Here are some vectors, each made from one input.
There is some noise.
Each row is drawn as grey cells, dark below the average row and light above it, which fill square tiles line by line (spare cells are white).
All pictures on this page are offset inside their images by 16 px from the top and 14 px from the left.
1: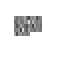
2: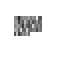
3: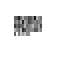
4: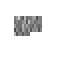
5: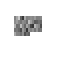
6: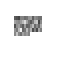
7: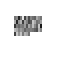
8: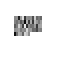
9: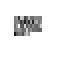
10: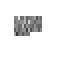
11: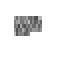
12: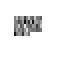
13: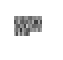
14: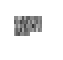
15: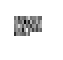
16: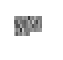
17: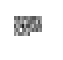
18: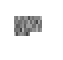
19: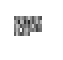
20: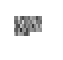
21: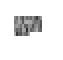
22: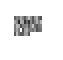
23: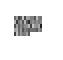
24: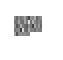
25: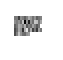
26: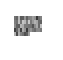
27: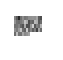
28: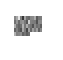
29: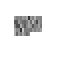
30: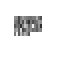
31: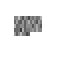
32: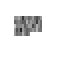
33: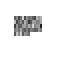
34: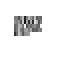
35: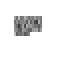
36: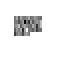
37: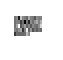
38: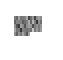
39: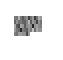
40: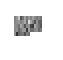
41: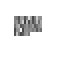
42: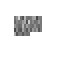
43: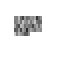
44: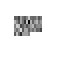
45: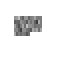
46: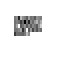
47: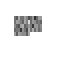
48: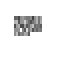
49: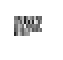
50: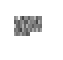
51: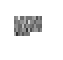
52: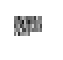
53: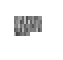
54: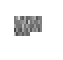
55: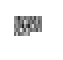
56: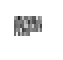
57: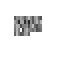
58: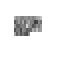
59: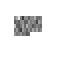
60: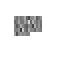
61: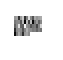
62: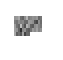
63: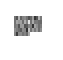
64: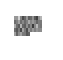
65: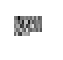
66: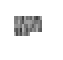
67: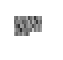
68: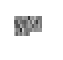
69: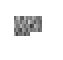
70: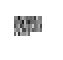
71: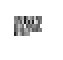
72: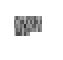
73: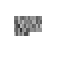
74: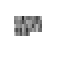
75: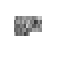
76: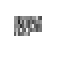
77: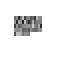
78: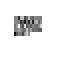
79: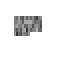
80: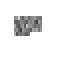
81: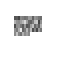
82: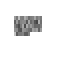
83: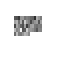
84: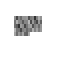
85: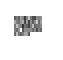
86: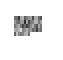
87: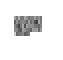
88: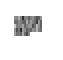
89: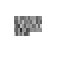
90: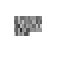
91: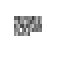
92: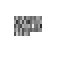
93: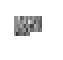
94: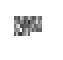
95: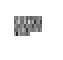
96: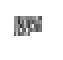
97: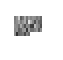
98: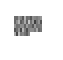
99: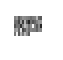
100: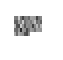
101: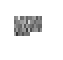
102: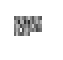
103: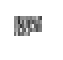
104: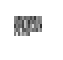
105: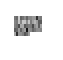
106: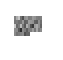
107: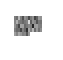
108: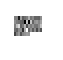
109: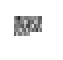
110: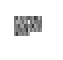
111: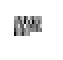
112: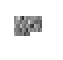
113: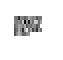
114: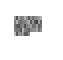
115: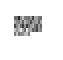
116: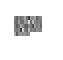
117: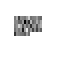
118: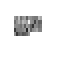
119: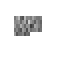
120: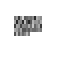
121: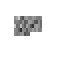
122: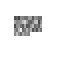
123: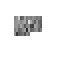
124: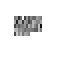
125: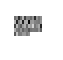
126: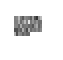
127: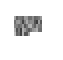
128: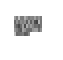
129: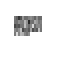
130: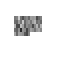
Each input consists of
one of 11 labels, together with either a point on a 6-point line, or a point on a 7-point line.
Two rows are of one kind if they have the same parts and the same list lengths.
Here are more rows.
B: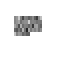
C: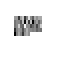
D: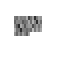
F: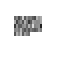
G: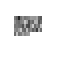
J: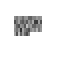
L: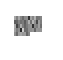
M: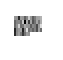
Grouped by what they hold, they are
B, D, J, L
C, F, G, M

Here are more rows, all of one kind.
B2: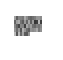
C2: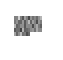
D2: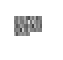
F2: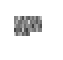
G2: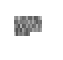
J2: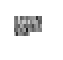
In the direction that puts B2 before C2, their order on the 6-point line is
B2, G2, C2, F2, D2, J2.
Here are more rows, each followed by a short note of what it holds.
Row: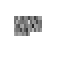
one of 11 labels and a point on a 6-point line
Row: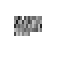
one of 11 labels and a point on a 7-point line
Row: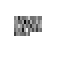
one of 11 labels and a point on a 7-point line
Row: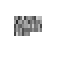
one of 11 labels and a point on a 7-point line
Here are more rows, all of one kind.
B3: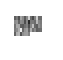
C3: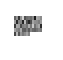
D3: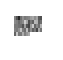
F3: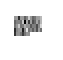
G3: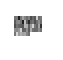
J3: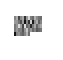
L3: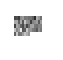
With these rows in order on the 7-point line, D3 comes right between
G3 and L3.
